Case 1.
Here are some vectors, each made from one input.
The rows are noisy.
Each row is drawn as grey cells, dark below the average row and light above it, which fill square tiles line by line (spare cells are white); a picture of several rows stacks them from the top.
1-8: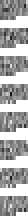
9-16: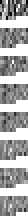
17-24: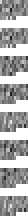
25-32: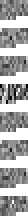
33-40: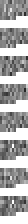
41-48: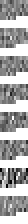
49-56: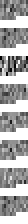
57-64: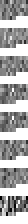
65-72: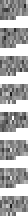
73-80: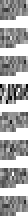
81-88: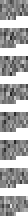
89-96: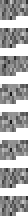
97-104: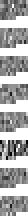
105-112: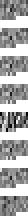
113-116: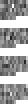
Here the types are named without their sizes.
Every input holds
either a point on a circle, or a fixed value.
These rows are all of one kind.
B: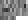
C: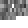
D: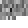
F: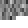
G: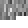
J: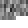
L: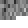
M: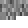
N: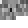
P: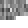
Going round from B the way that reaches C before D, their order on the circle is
B, C, L, F, J, N, D, M, G, P.
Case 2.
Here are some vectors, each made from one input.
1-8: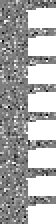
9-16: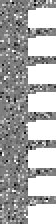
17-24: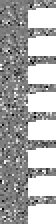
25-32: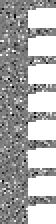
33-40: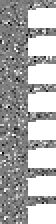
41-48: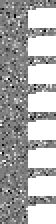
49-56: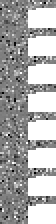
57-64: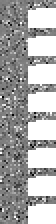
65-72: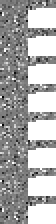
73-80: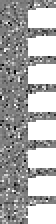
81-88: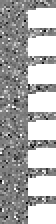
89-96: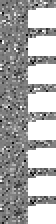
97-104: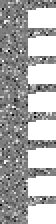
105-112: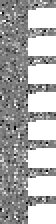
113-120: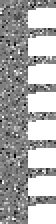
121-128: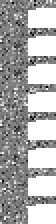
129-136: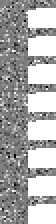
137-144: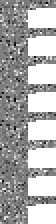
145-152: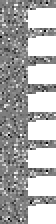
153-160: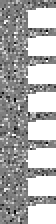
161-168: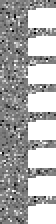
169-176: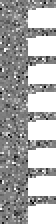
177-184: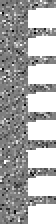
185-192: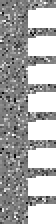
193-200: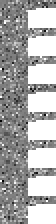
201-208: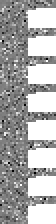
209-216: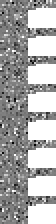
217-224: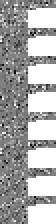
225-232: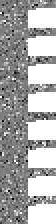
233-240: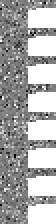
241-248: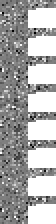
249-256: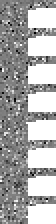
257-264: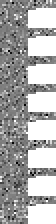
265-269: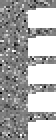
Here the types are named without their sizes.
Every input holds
a label.
